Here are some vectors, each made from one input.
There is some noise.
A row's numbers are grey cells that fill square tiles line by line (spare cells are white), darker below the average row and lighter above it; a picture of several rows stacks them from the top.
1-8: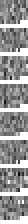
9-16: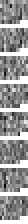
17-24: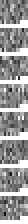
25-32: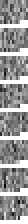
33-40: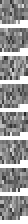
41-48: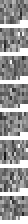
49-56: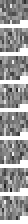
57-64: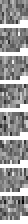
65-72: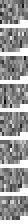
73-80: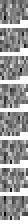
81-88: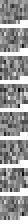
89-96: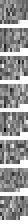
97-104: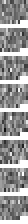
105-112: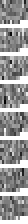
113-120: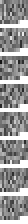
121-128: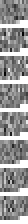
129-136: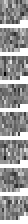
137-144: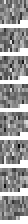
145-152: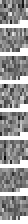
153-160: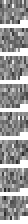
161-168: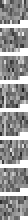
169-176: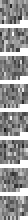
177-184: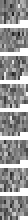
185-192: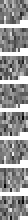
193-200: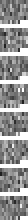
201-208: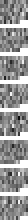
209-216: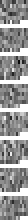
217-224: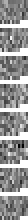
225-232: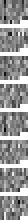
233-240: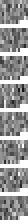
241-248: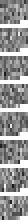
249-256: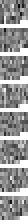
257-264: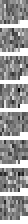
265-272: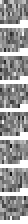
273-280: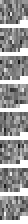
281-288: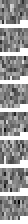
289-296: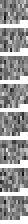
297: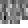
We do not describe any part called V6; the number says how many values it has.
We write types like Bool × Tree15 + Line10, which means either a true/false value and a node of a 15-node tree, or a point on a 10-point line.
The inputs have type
Circle15 × Label10 × V6.
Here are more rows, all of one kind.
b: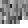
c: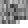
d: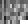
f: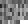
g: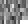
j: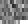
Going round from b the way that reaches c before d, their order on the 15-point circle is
b, c, j, d, g, f.
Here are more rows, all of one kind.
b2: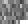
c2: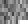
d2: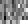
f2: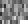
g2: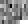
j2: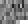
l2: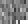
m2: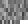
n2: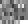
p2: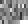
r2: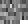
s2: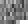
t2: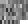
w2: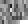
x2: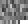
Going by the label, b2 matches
g2, m2, n2 and p2.
